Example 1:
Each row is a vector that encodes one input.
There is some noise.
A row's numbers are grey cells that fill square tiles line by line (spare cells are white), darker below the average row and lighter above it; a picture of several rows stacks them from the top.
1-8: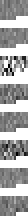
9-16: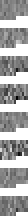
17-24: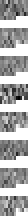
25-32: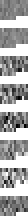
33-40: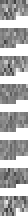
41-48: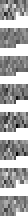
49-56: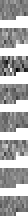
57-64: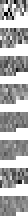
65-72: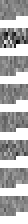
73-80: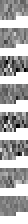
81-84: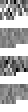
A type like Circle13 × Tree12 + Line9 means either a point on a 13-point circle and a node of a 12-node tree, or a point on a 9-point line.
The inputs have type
Bool × Label6 + Unit.
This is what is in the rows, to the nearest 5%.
About 10% of them hold a fixed value. The rest hold one of 6 labels and a true/false value.
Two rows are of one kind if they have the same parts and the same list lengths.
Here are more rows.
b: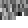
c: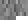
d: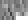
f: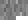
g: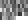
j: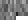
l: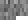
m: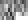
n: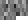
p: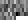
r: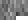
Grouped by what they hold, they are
b, g
c, d, f, j, l, m, n, p, r

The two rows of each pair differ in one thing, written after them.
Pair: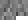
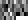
the label
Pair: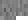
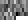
the label
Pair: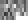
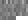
the true/false value
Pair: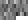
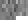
the label
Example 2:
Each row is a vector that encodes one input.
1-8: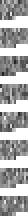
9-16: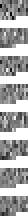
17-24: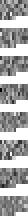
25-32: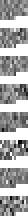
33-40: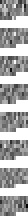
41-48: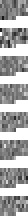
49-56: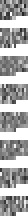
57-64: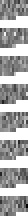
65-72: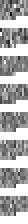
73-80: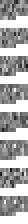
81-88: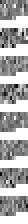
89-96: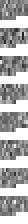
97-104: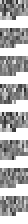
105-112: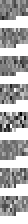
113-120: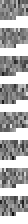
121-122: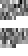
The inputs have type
Circle9 + Circle14.
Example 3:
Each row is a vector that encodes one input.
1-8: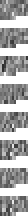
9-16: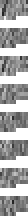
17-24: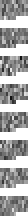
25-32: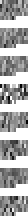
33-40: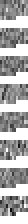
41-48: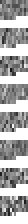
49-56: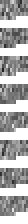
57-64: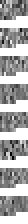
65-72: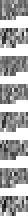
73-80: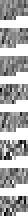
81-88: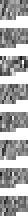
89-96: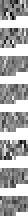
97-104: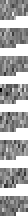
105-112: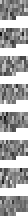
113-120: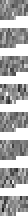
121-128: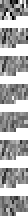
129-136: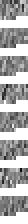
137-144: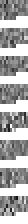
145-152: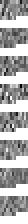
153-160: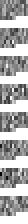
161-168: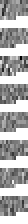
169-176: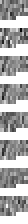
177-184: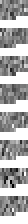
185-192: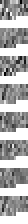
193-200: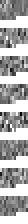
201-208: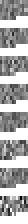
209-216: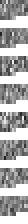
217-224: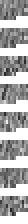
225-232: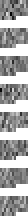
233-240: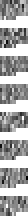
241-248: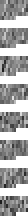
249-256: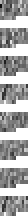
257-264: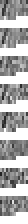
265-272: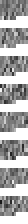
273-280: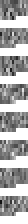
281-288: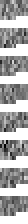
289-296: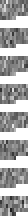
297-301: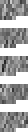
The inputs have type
Line3 × Line6 + Line4.
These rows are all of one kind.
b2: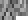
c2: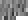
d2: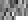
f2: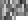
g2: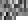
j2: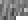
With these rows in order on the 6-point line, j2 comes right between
b2 and c2.
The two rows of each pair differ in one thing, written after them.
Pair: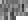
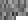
the place on the 3-point line
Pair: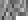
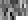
the place on the 6-point line
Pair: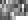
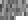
the place on the 3-point line
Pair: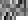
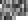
the place on the 3-point line
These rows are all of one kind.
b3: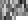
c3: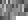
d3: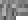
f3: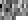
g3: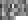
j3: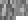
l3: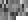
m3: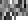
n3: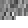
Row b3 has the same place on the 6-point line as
c3, f3 and j3.
